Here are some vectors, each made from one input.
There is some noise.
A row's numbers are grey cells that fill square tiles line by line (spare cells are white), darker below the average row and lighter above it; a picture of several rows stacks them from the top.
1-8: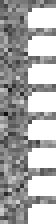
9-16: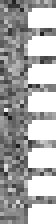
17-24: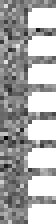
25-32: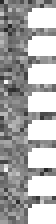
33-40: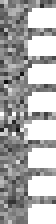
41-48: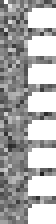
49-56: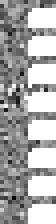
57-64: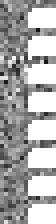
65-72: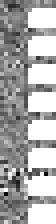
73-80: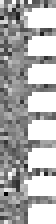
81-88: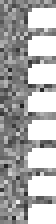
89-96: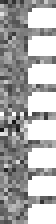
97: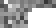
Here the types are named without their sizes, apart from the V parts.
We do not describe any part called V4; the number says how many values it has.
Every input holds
a list of items, each a true/false value and a value of V4.
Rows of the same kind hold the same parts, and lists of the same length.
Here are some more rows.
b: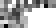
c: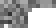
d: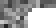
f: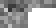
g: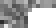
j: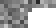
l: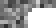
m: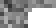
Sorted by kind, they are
b
c, f, g, j, m
d, l

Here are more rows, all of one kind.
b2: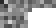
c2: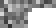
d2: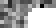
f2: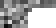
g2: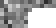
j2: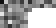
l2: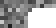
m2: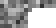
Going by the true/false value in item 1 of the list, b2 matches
d2 and m2.
